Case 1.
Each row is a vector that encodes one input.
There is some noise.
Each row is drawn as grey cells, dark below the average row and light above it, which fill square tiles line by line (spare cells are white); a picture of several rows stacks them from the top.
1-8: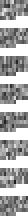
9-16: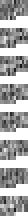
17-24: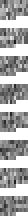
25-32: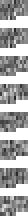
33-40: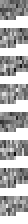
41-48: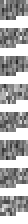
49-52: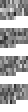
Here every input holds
one of 6 labels and a true/false value.
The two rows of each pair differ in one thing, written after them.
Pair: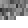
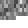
the label
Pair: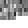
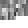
the label
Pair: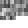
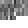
the true/false value
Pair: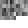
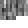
the label
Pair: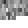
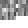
the label
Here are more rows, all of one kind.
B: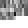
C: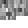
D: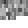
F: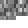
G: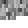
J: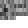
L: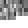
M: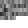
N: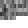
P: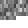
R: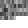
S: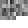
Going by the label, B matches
J, M, N and R.
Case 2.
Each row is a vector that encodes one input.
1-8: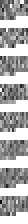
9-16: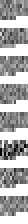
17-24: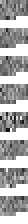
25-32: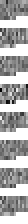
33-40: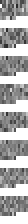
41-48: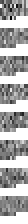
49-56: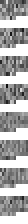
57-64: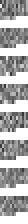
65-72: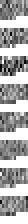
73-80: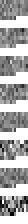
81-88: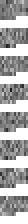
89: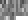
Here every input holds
a list of up to two points on a 10-point line.
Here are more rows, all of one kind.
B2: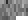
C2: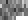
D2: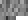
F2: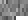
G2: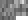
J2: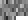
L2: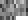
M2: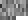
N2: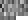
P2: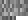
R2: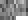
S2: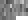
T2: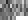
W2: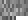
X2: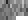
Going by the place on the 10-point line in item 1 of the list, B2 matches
C2, G2, R2 and S2.
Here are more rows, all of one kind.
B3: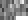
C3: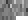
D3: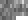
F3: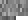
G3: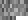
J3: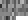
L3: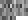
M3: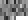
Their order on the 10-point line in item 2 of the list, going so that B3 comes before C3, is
D3, B3, M3, J3, G3, C3, L3, F3.
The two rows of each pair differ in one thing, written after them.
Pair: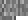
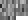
the place on the 10-point line in item 1 of the list
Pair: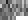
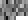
the place on the 10-point line in item 1 of the list
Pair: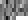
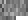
the place on the 10-point line in item 1 of the list
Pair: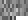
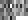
the place on the 10-point line in item 1 of the list
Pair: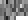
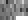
the place on the 10-point line in item 1 of the list
